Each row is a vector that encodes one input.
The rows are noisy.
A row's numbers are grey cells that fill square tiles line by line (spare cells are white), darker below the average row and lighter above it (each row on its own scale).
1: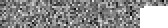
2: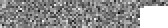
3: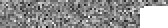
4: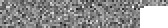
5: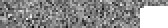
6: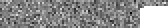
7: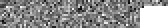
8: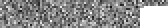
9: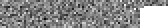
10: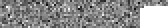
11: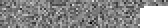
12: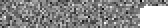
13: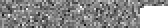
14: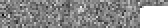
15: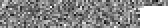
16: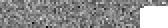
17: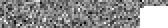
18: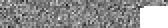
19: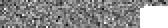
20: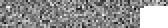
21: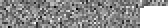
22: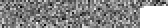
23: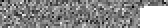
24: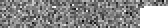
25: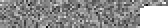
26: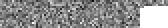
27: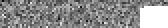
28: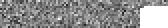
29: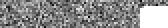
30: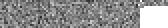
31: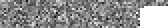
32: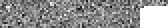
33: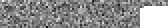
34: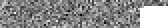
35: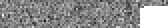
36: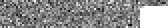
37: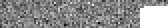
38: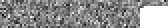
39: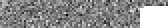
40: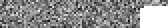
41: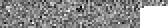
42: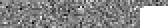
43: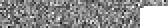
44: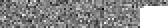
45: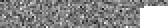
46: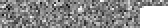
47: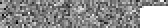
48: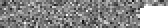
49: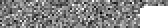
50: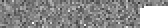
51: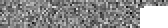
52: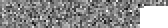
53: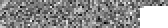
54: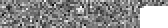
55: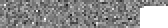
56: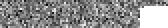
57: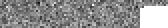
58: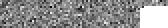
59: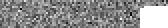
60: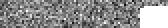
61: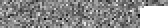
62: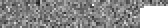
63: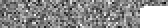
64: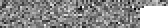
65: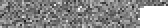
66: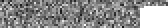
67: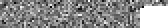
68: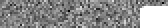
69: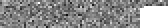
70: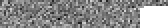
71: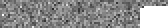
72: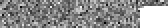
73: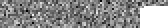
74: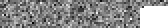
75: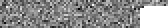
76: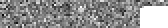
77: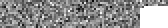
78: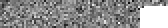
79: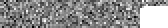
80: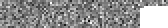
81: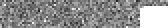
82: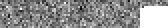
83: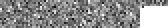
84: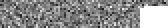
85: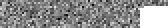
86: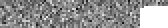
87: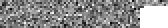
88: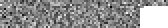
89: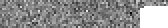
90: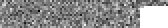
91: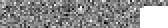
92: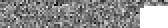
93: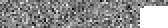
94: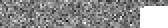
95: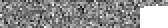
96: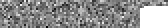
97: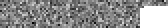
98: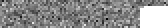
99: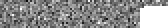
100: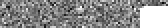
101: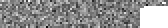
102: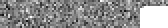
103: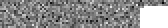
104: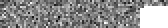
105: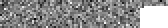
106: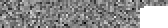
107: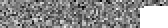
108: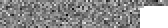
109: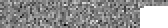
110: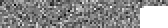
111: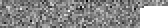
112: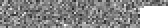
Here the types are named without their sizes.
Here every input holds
a point on a circle, together with either a label, or three true/false values.
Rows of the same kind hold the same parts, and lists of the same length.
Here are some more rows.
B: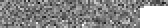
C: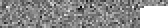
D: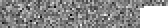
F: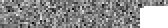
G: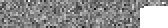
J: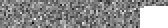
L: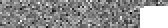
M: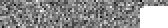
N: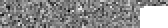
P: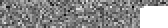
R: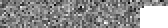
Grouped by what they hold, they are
B, C, D, M, N, P, R
F, G, J, L

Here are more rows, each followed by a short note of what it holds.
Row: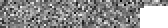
a point on a circle and three true/false values
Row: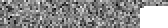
a point on a circle and a label
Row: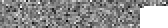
a point on a circle and a label
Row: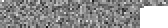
a point on a circle and a label
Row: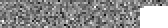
a point on a circle and three true/false values
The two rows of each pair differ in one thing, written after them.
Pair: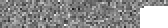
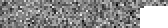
the label
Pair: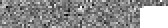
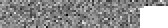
the label
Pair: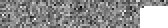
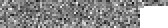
the place on the circle
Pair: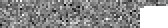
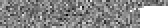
the label
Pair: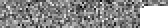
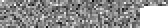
the label
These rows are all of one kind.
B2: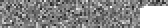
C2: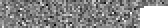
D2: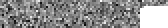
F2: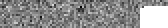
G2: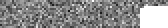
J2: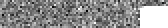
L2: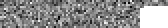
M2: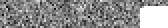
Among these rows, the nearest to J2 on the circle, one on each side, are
F2 and G2.
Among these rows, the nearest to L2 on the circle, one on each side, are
G2 and M2.
